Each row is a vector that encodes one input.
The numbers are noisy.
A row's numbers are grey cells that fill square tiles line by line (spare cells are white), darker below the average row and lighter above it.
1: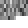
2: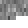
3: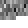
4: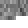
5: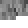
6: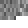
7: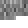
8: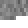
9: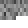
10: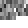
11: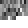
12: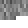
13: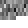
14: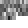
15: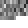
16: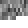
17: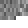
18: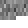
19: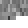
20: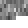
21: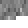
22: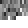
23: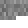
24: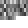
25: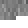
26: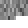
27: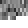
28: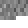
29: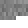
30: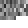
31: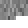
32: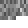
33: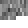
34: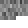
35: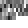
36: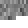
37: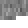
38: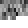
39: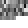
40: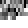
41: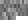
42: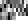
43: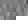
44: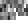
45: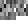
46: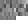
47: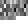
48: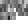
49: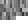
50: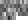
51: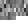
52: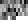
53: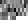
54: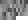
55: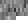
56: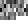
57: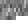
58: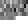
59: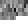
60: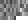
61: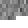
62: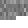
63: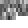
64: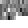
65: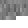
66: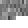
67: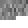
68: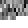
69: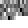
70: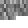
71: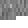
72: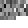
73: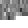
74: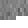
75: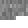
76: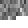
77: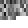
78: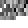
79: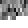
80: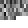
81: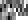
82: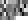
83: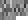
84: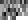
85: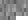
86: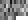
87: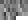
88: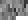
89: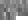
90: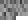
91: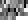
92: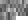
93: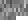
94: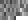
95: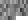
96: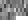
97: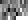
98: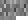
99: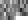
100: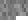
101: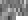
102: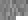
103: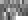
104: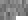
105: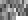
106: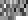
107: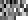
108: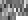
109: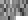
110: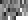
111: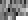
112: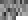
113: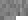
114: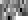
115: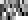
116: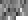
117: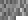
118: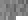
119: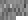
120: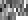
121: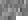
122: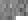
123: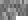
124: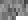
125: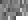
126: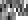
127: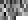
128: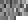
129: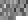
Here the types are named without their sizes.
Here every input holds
a list of points on a line.
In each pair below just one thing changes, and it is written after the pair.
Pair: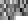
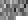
the place on the line in item 2 of the list
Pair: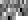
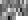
the place on the line in item 2 of the list
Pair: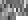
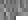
the place on the line in item 2 of the list
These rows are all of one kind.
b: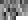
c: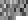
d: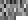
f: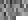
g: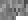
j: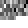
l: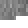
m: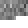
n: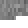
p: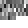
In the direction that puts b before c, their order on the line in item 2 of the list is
f, n, j, l, m, b, c, d, p, g.
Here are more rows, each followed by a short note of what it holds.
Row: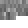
a list of one item
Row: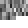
the empty list
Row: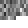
a list of one item
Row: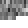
the empty list
